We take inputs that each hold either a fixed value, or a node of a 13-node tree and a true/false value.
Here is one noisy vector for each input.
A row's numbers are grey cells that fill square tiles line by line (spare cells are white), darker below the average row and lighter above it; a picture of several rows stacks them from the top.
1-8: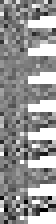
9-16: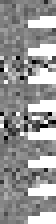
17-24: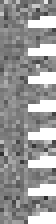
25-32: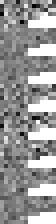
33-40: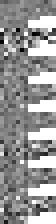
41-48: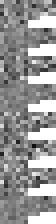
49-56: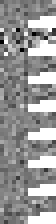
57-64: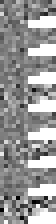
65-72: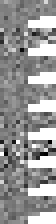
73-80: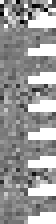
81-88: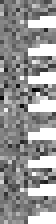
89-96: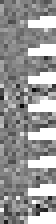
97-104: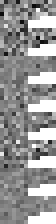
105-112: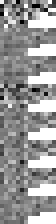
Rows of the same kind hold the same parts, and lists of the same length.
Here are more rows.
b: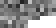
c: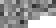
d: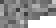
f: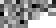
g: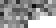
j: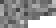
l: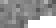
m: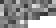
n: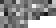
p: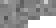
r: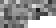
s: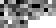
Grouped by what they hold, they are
b, s
c, d, f, g, j, l, m, n, p, r

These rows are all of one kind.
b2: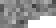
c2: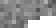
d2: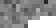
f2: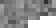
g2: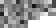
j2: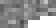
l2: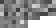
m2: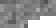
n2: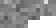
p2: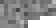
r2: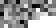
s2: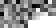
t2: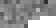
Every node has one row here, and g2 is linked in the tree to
l2, m2 and p2.
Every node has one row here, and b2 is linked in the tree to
c2.
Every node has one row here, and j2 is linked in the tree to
r2.
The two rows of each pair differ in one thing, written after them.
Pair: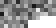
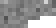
the true/false value
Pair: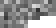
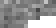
the node of the tree
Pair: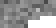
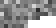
the true/false value
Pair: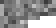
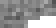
the true/false value
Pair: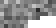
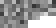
the node of the tree
